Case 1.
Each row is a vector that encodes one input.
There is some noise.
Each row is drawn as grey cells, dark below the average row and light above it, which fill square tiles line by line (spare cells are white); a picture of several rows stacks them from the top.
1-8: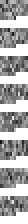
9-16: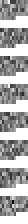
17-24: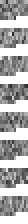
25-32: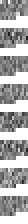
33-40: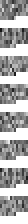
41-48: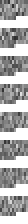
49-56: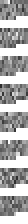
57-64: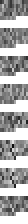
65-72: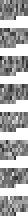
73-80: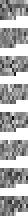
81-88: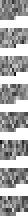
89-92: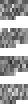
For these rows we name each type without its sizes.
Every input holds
a point on a circle and a point on a line.
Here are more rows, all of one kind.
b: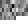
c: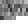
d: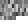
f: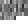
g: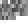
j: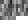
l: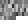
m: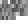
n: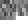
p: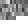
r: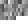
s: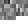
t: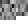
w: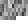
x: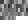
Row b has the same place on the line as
d, l, t and w.
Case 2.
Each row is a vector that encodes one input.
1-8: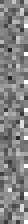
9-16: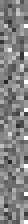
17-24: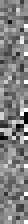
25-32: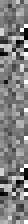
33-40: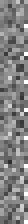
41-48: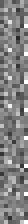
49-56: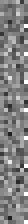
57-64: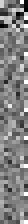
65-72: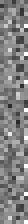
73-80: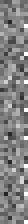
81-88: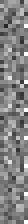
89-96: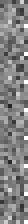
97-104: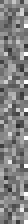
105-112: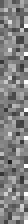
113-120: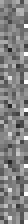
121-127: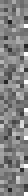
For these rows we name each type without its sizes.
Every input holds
a list of points on a line.
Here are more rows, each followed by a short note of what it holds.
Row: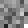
a list of two items
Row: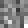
a list of one item
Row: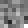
a list of two items
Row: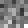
a list of one item
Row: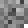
a list of two items
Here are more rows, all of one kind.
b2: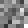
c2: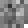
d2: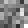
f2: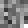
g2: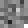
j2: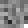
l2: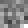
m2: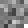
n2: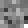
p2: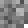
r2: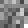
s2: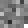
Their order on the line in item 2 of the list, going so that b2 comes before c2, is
n2, p2, f2, j2, g2, m2, b2, s2, l2, c2, r2, d2.
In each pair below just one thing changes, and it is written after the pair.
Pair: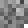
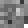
the place on the line in item 1 of the list
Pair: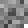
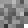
the place on the line in item 2 of the list
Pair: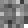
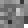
the place on the line in item 2 of the list
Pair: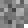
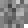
the place on the line in item 2 of the list
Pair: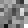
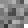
the place on the line in item 1 of the list
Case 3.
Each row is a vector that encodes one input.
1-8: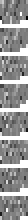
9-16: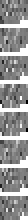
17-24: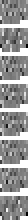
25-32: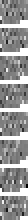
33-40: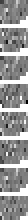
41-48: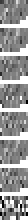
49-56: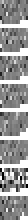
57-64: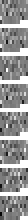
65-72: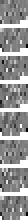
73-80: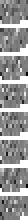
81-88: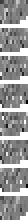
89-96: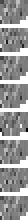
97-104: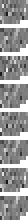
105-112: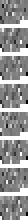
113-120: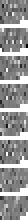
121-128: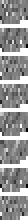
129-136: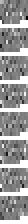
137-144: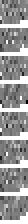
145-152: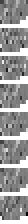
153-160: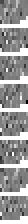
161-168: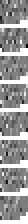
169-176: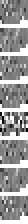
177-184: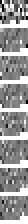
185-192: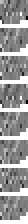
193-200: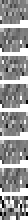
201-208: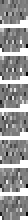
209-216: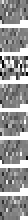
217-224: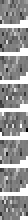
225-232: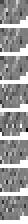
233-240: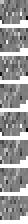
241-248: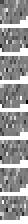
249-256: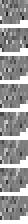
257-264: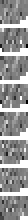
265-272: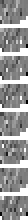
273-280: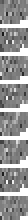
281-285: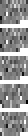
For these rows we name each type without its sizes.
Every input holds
a list of points on a line.
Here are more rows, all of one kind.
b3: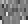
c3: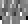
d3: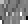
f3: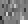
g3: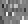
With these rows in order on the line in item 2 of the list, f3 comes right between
b3 and d3.
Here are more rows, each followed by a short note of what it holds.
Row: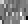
a list of two items
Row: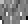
a list of two items
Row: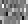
a list of one item
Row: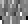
a list of two items
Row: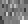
a list of two items
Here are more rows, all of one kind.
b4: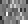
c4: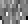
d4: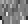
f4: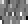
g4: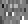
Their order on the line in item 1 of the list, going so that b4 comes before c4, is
b4, g4, d4, c4, f4.
